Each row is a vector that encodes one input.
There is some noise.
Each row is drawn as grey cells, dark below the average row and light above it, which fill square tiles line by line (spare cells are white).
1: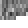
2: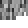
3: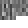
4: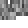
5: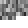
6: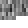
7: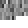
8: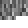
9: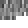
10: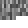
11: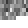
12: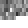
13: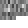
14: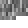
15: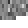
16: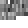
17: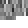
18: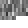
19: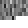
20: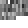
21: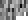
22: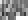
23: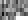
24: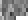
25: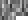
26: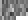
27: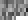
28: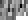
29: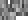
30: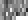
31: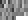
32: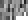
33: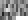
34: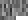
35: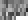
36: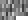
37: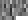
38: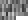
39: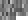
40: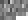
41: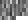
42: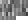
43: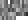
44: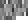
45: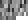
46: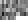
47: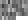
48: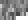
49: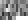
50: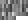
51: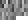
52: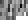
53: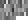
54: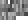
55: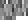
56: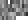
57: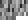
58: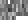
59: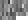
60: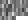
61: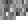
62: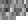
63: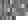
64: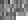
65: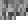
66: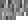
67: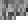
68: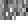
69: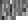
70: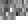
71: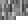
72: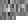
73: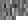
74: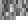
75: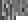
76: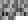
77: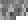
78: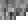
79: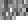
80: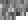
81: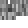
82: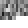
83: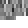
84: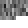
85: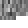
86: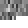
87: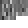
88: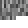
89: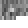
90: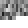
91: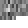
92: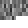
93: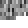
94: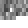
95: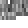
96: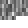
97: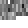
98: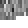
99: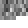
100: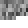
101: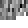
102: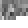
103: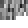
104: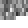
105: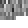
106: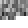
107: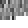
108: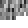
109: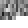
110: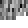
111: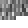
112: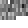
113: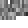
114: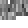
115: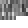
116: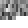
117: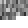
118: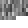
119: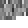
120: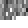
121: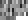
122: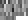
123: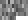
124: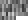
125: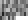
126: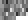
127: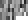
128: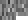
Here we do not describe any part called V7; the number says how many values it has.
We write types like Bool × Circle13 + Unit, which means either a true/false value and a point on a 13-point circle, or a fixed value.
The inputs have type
Bool × Bool × Bool × List2(V7) × Tree9.
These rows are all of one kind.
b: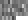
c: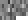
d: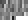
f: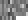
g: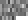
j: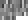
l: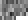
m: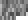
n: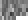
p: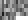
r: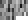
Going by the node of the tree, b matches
c, f and g.
